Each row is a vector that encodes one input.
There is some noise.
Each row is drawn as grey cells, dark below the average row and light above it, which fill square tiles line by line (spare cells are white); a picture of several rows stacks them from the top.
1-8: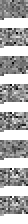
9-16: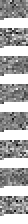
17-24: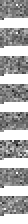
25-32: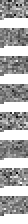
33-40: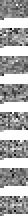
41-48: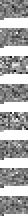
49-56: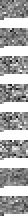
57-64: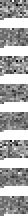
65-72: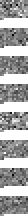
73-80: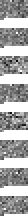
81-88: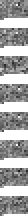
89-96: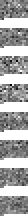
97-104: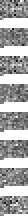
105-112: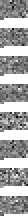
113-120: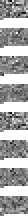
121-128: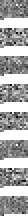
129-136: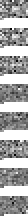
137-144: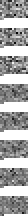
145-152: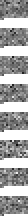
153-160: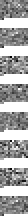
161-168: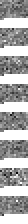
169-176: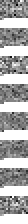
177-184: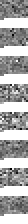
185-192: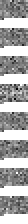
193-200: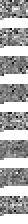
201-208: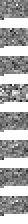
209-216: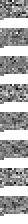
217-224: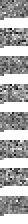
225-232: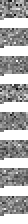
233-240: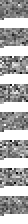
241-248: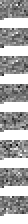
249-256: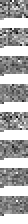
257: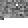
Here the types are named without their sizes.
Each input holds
either a label, or a node of a tree.
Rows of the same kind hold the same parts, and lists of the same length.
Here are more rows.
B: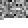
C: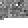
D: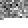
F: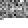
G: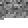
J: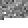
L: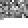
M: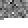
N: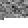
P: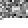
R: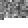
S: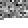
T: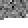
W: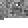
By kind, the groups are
B, D, F, L, P, S
C, G, J, M, N, R, T, W

